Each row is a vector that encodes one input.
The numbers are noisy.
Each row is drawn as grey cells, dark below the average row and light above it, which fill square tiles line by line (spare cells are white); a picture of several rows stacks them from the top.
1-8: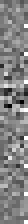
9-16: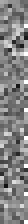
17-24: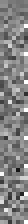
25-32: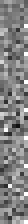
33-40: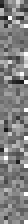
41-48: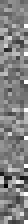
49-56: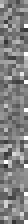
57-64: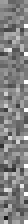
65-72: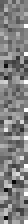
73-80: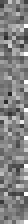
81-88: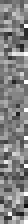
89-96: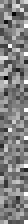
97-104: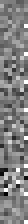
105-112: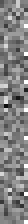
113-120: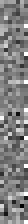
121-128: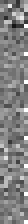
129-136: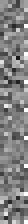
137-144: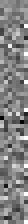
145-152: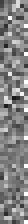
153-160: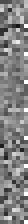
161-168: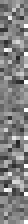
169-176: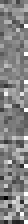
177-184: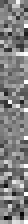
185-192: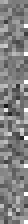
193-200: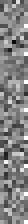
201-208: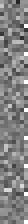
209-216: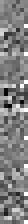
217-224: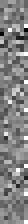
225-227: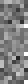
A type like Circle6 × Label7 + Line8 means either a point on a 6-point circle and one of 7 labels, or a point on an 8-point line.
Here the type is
(Bool × Bool × Bool × Bool + Unit) × Circle8 + Line10.
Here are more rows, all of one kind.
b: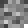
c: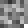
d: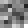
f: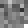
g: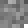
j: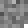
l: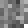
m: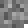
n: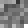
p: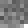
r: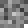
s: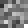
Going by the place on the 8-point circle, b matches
c, d and j.
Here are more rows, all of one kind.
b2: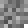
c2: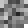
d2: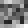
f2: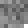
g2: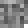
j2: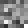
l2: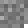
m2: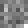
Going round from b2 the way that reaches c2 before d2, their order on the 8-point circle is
b2, g2, l2, j2, f2, c2, m2, d2.
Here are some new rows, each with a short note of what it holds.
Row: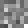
a point on an 8-point circle
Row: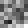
a point on an 8-point circle
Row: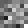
a point on a 10-point line
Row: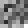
a point on an 8-point circle and four true/false values
